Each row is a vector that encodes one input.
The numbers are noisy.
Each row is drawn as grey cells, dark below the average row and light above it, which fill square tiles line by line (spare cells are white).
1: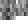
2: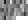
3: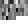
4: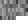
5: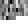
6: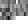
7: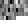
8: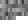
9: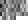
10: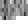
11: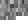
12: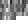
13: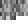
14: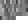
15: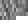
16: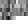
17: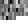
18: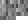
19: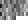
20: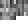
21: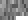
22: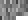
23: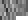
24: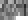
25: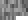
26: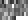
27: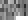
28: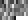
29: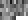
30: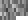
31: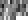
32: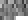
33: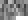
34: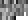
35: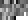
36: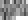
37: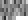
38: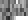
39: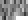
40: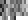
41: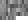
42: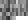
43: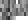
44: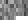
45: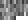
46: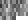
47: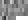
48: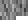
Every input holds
a true/false value, together with either a fixed value, or a node of a 7-node tree.
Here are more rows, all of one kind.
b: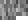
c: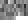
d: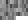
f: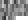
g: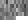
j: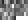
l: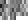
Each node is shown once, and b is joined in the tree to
d and j.
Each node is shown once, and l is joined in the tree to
f.
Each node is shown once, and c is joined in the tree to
g.
